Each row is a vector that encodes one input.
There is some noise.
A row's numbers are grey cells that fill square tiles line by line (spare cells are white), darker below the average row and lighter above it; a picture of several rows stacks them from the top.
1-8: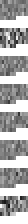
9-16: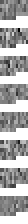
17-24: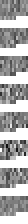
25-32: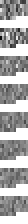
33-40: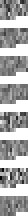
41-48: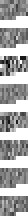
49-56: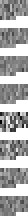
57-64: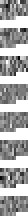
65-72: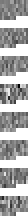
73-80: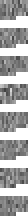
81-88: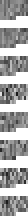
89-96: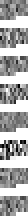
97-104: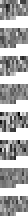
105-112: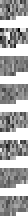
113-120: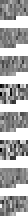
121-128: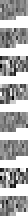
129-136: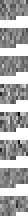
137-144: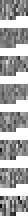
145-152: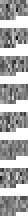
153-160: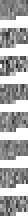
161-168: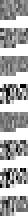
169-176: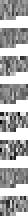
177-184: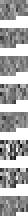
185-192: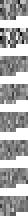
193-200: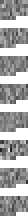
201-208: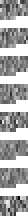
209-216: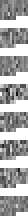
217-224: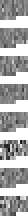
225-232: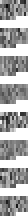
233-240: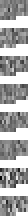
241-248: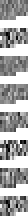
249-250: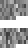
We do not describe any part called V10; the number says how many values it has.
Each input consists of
one of 11 labels, together with either one of 5 labels and a value of V10, or a point on an 8-point line.
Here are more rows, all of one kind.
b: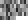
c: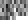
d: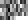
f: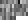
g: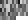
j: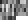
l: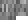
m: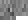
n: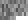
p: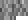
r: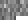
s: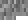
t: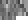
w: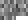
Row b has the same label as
p, r and w.
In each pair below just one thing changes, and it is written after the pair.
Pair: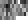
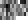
one of the two labels
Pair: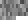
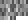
one of the two labels
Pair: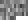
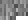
the value of V10
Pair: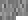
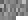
one of the two labels
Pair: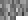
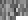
one of the two labels
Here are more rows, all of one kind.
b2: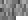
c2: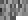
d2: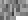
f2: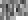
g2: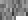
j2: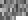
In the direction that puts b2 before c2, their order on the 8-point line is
b2, g2, c2, f2, j2, d2.
